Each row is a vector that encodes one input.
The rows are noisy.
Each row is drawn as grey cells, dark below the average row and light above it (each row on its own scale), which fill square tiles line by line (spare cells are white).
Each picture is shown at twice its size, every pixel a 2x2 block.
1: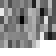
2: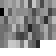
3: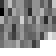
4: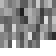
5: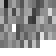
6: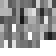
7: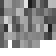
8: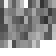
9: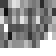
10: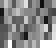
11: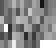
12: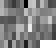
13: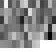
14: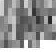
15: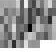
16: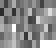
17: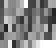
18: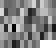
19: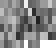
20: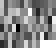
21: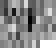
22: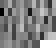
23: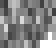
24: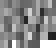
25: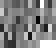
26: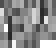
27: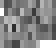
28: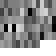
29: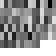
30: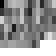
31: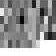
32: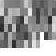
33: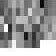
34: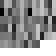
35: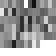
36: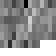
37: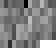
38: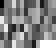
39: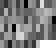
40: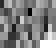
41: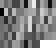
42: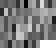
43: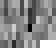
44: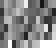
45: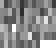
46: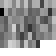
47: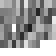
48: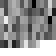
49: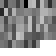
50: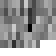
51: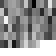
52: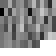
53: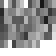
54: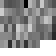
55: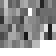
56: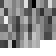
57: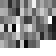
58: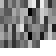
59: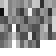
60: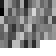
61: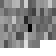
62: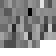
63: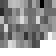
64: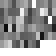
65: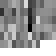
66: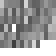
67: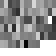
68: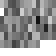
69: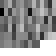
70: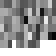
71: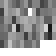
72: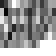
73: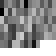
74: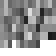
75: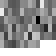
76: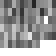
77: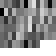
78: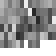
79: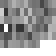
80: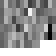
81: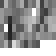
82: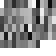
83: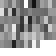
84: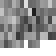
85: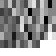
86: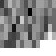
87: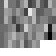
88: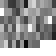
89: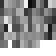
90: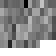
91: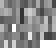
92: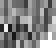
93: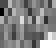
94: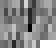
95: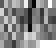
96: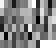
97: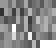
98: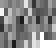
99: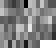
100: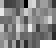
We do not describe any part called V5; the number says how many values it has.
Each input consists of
a value of V5, together with either a point on a 6-point line, or a node of a 7-node tree.
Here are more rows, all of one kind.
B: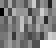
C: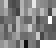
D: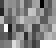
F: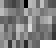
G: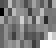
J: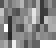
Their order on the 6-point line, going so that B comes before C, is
J, D, G, B, F, C.
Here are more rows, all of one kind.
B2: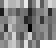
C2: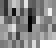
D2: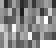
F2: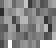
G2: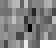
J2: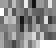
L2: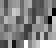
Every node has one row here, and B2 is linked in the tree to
G2 and J2.
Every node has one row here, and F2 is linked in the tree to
L2.
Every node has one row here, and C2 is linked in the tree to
D2.
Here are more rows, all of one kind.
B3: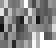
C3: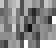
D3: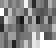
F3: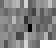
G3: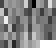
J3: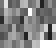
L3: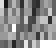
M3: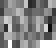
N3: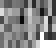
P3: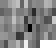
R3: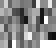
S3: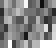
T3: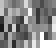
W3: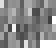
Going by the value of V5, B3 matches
D3, L3, T3 and W3.
